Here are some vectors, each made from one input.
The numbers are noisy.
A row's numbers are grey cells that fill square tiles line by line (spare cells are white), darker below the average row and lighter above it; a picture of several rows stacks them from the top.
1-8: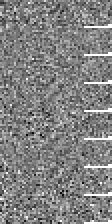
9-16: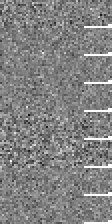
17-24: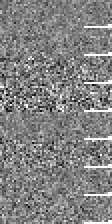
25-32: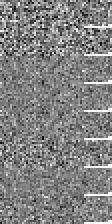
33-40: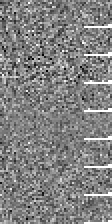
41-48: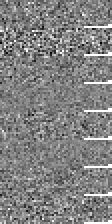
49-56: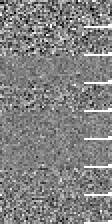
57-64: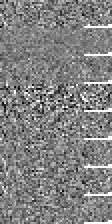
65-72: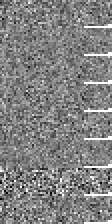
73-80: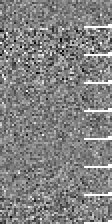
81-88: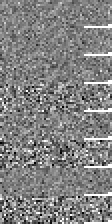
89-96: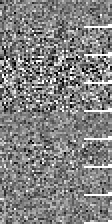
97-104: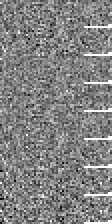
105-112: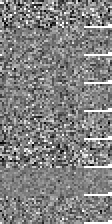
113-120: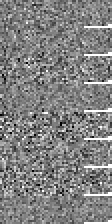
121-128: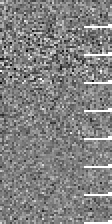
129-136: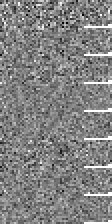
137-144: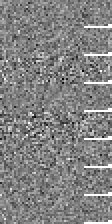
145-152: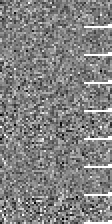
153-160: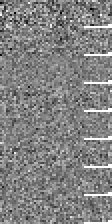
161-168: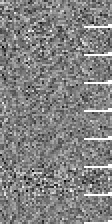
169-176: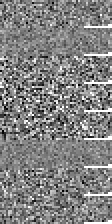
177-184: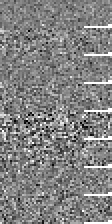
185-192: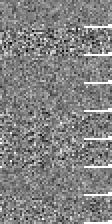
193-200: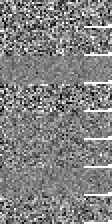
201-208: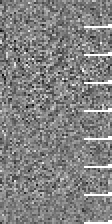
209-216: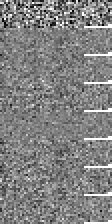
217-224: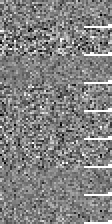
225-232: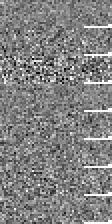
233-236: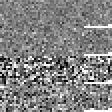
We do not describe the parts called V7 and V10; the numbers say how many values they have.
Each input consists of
a point on a 6-point line and a value of V7, together with either a point on a 6-point line, or a value of V10.
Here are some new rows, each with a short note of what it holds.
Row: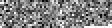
a point on each of two 6-point lines and a value of V7
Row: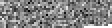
a point on a 6-point line, a value of V7 and a value of V10
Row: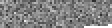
a point on a 6-point line, a value of V7 and a value of V10
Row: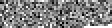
a point on a 6-point line, a value of V7 and a value of V10
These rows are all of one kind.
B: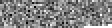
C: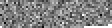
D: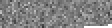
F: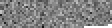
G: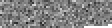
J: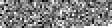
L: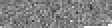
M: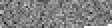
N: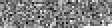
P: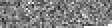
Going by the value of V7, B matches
C, D, F and L.
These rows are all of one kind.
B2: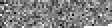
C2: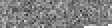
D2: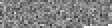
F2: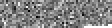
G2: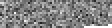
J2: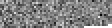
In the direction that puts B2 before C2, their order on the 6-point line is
J2, G2, B2, D2, C2, F2.
